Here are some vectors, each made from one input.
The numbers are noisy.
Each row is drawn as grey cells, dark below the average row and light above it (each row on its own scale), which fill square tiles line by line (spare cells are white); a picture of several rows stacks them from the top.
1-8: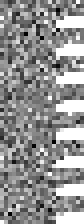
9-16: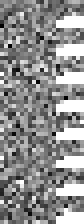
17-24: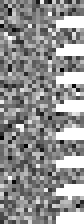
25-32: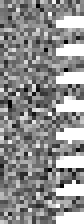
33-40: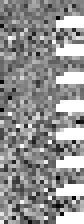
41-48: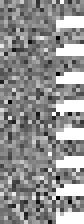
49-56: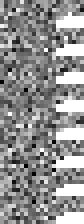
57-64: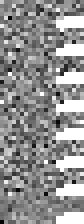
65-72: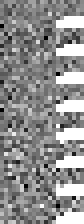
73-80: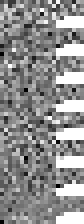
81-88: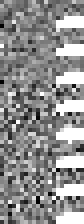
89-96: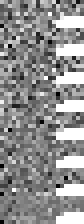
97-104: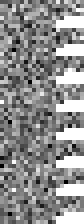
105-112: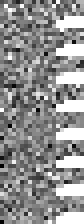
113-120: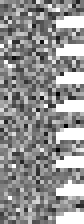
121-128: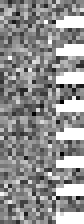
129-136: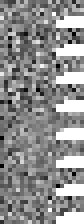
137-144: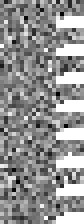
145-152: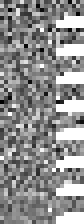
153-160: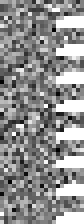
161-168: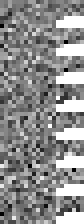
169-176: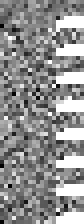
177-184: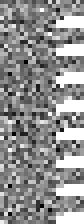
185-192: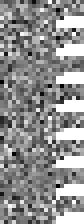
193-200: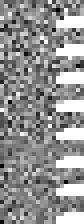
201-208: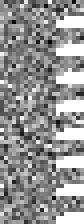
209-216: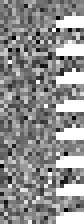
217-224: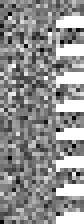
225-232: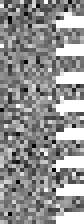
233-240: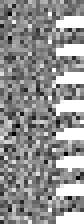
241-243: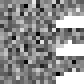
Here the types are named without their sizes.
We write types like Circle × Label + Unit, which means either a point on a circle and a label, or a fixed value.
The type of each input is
Label × Label + List(Line).
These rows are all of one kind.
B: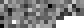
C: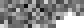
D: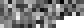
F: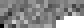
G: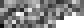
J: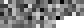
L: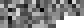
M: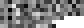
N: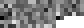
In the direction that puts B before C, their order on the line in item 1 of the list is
G, F, B, N, J, D, M, L, C.
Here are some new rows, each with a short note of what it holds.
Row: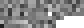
a list of three items
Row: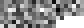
two labels
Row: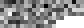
two labels
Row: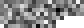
two labels
